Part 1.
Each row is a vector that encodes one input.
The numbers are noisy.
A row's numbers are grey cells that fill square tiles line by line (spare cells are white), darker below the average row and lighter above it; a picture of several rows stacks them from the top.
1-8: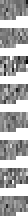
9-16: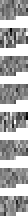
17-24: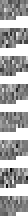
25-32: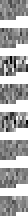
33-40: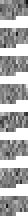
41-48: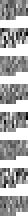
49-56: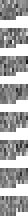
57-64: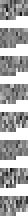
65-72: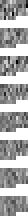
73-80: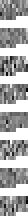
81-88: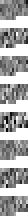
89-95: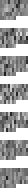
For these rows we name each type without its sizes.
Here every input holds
a node of each of two trees.
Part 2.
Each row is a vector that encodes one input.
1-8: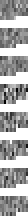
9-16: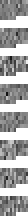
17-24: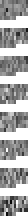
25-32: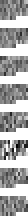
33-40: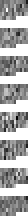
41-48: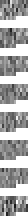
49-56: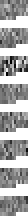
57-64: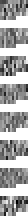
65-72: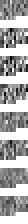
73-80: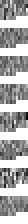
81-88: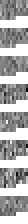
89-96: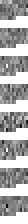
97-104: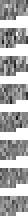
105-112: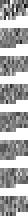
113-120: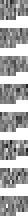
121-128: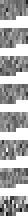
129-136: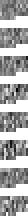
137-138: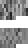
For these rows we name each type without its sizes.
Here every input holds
a node of each of two trees.
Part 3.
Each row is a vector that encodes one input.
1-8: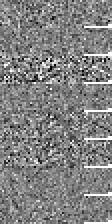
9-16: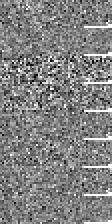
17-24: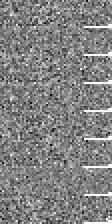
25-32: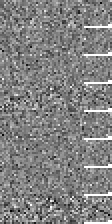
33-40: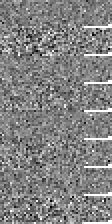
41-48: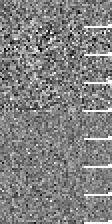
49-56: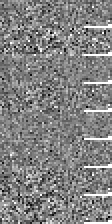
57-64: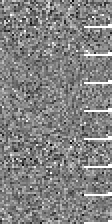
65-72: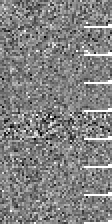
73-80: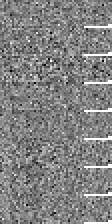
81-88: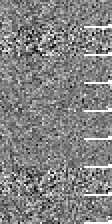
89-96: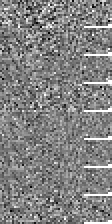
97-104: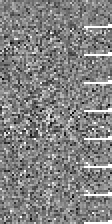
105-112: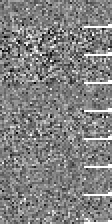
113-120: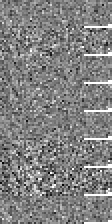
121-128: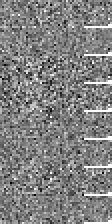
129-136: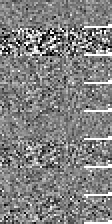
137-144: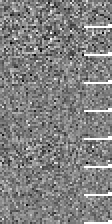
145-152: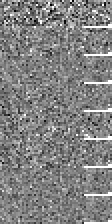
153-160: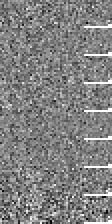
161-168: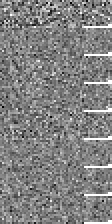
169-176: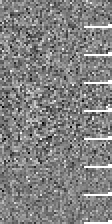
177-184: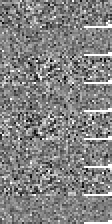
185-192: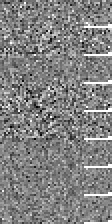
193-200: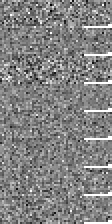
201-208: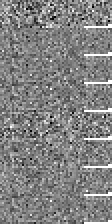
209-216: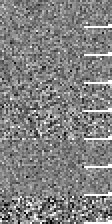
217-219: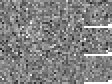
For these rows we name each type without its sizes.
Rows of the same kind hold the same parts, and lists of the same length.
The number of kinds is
3.
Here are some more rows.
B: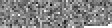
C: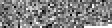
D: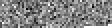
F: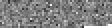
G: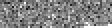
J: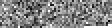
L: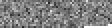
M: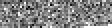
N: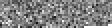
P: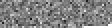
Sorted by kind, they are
B, C, P
D, F, J, L, N
G, M

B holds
a node of a tree.
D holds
a point on a circle.
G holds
a fixed value.
